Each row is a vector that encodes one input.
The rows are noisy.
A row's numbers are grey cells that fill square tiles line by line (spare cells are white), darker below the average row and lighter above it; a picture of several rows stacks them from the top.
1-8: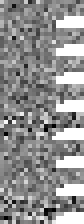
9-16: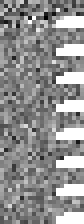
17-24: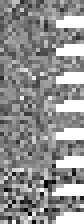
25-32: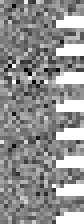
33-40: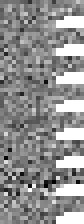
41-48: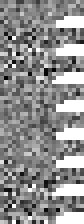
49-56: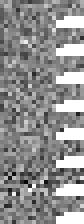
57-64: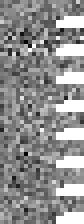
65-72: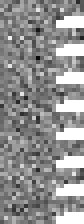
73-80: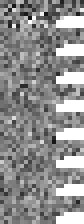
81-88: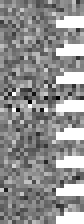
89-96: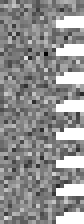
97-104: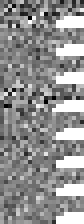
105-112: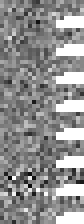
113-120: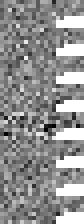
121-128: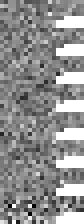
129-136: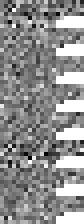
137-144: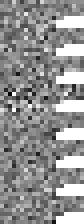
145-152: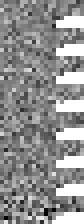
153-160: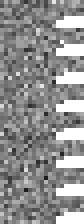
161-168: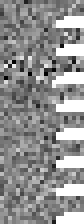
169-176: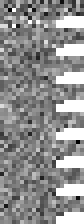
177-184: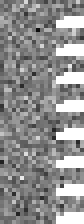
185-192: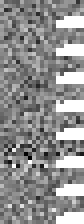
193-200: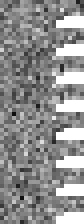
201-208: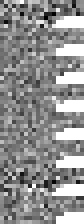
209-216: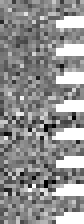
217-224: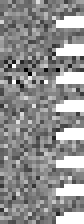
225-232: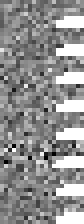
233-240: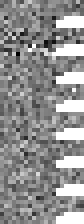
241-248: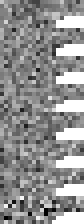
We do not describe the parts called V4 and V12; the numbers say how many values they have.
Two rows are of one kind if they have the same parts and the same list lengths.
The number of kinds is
3.
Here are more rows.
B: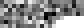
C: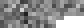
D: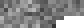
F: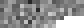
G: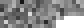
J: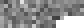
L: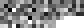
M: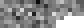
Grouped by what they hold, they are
B, L
C, F, G, M
D, J

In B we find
a point on a 6-point line.
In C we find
a point on an 11-point line and a value of V12.
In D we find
a value of V4 and a value of V12.
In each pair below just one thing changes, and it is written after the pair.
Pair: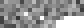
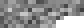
the place on the 11-point line
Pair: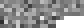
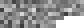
the place on the 11-point line
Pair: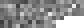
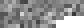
the place on the 11-point line
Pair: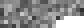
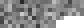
the value of V12
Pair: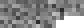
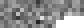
the value of V12
